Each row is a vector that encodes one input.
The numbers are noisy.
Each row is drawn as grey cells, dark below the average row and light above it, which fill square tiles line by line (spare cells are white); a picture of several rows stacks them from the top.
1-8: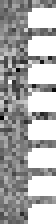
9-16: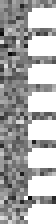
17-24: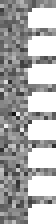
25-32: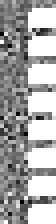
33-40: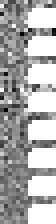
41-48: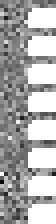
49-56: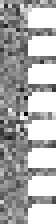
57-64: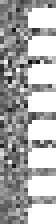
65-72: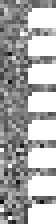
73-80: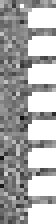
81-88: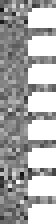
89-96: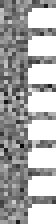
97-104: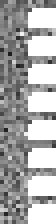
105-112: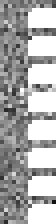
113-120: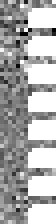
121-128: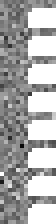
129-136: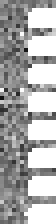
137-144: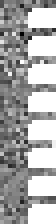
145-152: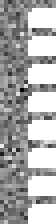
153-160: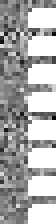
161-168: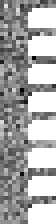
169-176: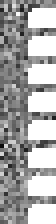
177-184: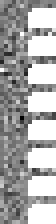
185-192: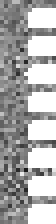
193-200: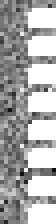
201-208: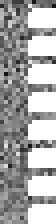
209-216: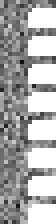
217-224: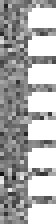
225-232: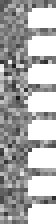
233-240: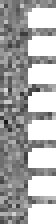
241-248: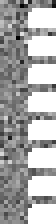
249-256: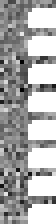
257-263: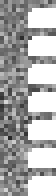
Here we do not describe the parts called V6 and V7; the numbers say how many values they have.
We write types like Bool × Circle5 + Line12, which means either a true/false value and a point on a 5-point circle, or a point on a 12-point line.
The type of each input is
Line8 × List2(V6) × V7 + List2(Line5).
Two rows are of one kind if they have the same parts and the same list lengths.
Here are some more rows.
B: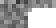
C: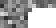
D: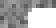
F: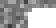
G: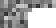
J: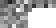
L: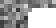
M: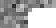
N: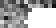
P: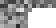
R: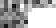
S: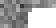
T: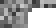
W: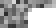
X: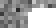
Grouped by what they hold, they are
B, D, F, G, M, W
C, N
J, P
L, S, X
R
T

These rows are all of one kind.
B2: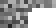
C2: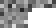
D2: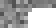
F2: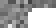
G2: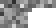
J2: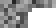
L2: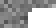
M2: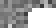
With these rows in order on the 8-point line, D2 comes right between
F2 and J2.
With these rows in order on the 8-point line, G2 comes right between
B2 and C2.
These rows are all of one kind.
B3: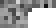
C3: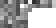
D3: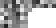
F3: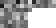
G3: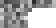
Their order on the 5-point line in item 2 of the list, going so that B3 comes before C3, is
B3, D3, C3, G3, F3.
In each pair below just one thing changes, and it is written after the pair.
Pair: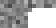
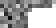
the value of V6 in item 2 of the list
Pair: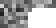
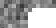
the value of V6 in item 2 of the list
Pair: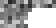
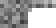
the place on the 8-point line
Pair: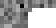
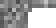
the value of V6 in item 1 of the list
